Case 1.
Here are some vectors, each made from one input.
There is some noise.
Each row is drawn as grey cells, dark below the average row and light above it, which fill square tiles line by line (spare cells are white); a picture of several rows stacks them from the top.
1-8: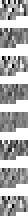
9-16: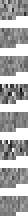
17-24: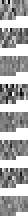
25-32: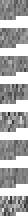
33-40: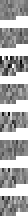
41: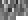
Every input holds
one of 5 labels.
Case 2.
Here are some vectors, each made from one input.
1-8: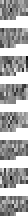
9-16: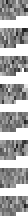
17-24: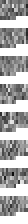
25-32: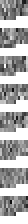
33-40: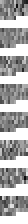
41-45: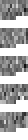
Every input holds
one of 7 labels.
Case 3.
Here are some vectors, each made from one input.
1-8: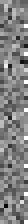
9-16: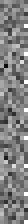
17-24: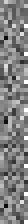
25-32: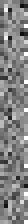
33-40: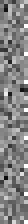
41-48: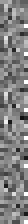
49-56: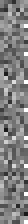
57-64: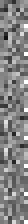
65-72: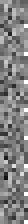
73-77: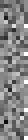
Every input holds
a point on a 15-point line.
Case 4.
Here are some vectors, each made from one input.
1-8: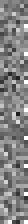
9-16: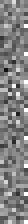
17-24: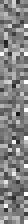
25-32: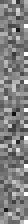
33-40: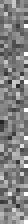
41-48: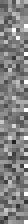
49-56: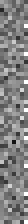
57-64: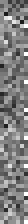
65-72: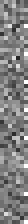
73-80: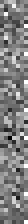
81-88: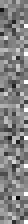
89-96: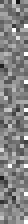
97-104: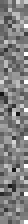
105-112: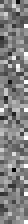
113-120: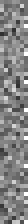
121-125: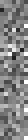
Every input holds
a point on an 18-point circle.
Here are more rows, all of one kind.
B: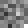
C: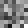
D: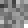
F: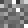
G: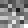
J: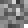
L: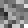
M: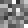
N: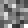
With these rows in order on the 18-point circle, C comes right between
D and L.
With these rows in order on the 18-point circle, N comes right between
F and G.
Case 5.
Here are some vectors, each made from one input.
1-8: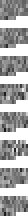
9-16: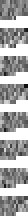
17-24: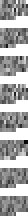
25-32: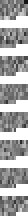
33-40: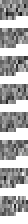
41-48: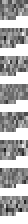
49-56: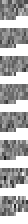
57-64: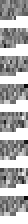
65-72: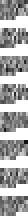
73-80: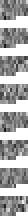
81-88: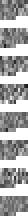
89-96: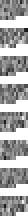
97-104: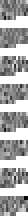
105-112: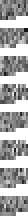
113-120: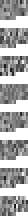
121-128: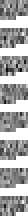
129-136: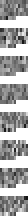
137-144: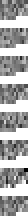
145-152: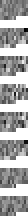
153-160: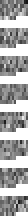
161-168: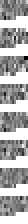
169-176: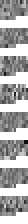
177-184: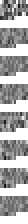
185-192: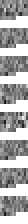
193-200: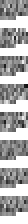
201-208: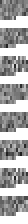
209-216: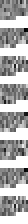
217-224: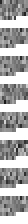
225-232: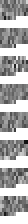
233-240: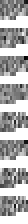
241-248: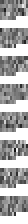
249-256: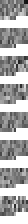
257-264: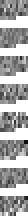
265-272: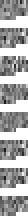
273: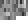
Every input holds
a node of a 9-node tree.
